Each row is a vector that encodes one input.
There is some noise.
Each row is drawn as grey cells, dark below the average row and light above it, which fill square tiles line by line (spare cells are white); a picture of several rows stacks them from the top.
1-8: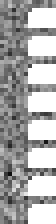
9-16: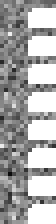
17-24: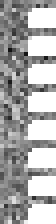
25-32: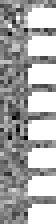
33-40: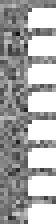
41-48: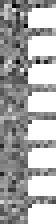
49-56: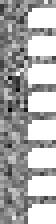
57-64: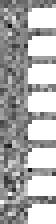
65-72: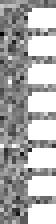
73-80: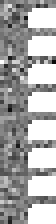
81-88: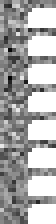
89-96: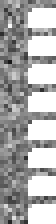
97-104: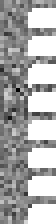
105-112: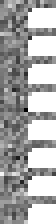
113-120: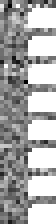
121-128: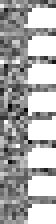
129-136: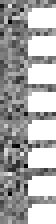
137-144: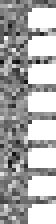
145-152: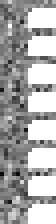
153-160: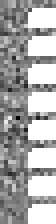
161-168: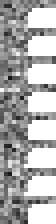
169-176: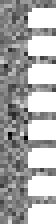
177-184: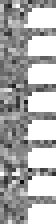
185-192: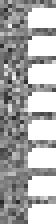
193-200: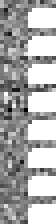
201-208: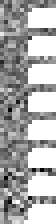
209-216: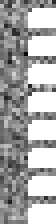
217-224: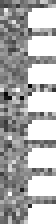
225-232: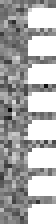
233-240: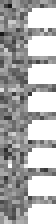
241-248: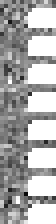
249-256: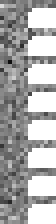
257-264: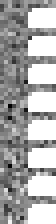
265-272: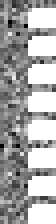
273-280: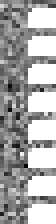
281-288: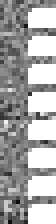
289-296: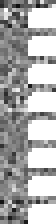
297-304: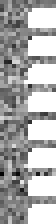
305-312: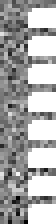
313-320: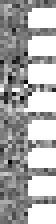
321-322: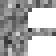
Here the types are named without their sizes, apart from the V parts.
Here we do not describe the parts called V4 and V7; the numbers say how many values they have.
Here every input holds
a value of V4, together with either a point on a circle, four true/false values and a value of V7, or a list of points on a line.
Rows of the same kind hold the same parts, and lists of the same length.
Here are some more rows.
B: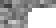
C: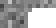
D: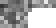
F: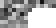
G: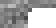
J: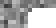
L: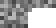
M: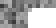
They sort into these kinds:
B, G
C, D
F, L
J
M

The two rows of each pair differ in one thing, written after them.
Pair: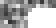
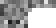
the place on the circle
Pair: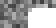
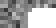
one of the four true/false values
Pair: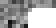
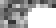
the place on the circle
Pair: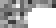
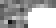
the value of V7
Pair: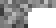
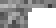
the value of V4
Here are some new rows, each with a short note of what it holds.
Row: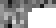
a point on a circle, four true/false values, a value of V4 and a value of V7
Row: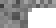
a value of V4, together with a list of two items
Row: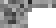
a value of V4, together with a list of one item
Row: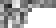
a value of V4, together with a list of two items
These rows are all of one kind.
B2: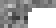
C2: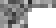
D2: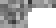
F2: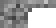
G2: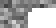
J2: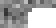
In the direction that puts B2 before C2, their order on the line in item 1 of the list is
D2, G2, B2, C2, J2, F2.
